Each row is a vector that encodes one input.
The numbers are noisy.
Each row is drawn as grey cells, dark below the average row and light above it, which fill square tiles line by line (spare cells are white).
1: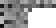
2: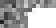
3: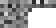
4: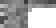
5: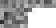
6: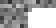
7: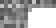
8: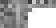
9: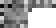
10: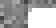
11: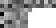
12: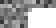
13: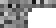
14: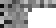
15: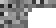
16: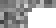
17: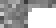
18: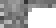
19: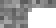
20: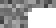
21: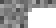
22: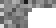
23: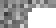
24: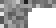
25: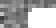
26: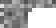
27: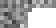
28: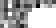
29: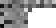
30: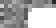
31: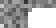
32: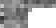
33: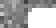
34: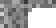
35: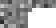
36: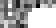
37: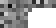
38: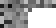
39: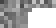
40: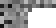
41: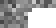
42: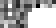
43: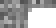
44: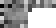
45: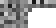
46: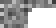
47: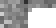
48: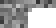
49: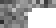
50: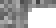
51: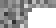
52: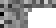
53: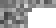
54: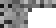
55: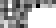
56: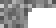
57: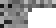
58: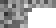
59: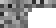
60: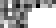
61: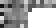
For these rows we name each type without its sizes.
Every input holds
a list of points on a line.
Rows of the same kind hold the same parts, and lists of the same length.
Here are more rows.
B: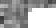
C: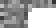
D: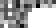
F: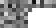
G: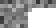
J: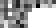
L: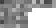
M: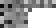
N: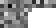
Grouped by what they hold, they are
B, C, G, L
D, J
F, M, N

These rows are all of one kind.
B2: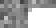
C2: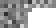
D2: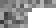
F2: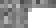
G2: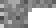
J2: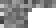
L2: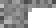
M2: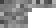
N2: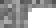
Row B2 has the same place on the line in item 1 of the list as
F2 and N2.
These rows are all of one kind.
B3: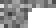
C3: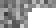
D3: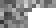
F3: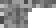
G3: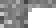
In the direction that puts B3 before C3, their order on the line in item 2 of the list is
B3, C3, G3, F3, D3.
